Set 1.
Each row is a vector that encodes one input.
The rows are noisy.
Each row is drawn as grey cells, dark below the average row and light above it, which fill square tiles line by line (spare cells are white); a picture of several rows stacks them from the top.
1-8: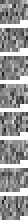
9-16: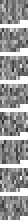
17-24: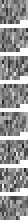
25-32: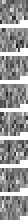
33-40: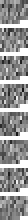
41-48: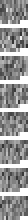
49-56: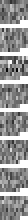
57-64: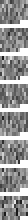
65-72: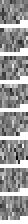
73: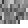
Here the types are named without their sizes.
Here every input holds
four true/false values.
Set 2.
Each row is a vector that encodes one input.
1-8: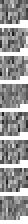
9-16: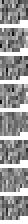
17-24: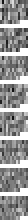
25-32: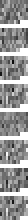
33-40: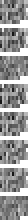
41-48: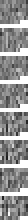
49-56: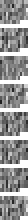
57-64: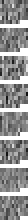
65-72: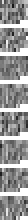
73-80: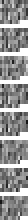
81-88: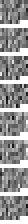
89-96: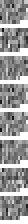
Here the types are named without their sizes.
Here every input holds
a point on a line.
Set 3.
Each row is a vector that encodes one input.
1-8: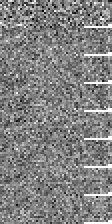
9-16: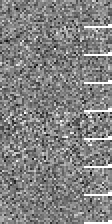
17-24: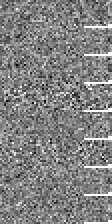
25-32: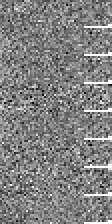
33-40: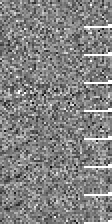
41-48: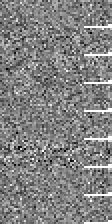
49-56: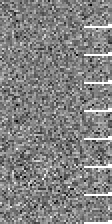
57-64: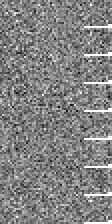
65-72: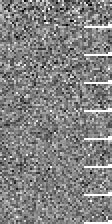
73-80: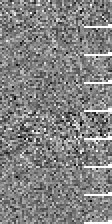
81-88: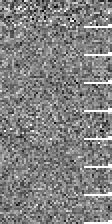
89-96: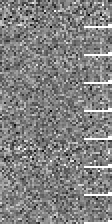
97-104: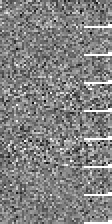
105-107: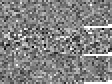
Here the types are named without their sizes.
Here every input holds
three true/false values.
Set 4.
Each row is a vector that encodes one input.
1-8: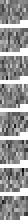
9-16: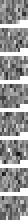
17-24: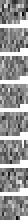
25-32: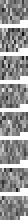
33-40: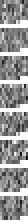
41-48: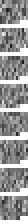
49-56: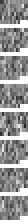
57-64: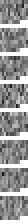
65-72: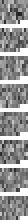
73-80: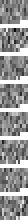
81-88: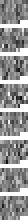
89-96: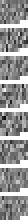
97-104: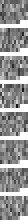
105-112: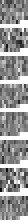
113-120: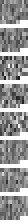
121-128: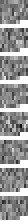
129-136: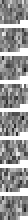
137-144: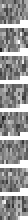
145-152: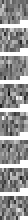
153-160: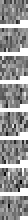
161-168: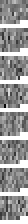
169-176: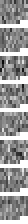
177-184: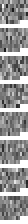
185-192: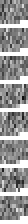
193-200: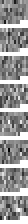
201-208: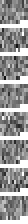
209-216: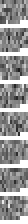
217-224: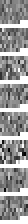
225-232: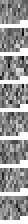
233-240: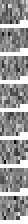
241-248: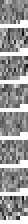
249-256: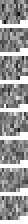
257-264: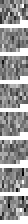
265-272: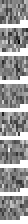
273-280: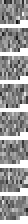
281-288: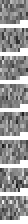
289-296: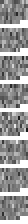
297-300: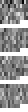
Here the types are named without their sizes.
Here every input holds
four true/false values.
